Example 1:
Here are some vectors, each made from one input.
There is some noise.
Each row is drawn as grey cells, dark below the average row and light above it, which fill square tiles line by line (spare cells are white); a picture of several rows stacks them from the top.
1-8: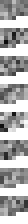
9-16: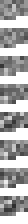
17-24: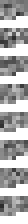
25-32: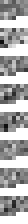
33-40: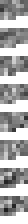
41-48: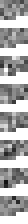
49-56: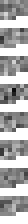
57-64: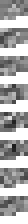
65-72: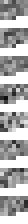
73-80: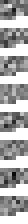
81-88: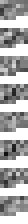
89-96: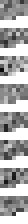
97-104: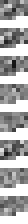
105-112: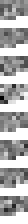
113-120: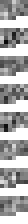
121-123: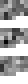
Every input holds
a list of up to two points on a 6-point circle.
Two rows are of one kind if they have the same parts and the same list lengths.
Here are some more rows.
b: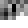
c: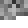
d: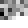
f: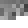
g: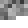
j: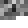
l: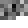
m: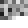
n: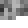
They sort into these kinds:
b, j, l
c, f, g, n
d, m

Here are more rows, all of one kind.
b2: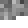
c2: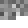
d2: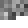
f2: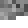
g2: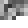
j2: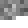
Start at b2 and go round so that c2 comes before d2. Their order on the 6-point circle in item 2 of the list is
b2, g2, c2, d2, f2, j2.
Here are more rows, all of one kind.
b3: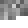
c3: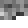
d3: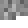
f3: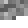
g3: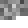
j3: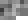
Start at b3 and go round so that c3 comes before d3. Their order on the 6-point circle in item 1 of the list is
b3, g3, j3, f3, c3, d3.
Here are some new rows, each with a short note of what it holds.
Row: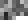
a list of one item
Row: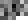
a list of one item
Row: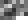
a list of one item
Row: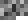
a list of one item
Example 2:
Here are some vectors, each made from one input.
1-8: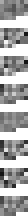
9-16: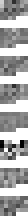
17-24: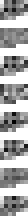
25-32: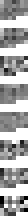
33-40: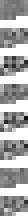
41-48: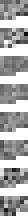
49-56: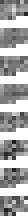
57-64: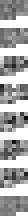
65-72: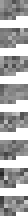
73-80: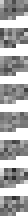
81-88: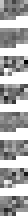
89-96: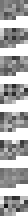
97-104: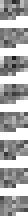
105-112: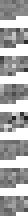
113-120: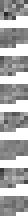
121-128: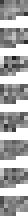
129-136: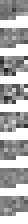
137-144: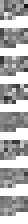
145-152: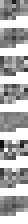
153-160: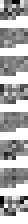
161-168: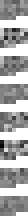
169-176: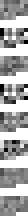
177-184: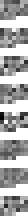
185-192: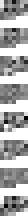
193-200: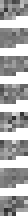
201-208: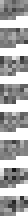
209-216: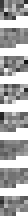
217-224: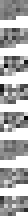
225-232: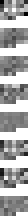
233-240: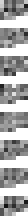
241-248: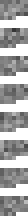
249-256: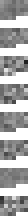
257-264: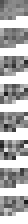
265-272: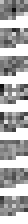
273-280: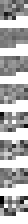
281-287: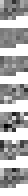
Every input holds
a true/false value, together with either a fixed value, or a node of an 8-node tree.
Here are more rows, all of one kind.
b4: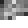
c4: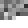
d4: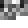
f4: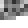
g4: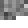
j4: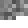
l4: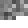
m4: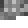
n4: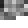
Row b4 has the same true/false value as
j4, l4 and n4.
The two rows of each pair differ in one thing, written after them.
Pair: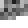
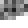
the true/false value
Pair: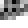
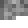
the node of the tree
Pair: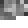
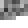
the true/false value
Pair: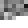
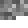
the true/false value
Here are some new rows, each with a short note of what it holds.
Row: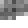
a node of an 8-node tree and a true/false value
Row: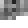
a true/false value
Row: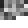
a node of an 8-node tree and a true/false value
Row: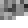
a true/false value
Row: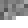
a node of an 8-node tree and a true/false value
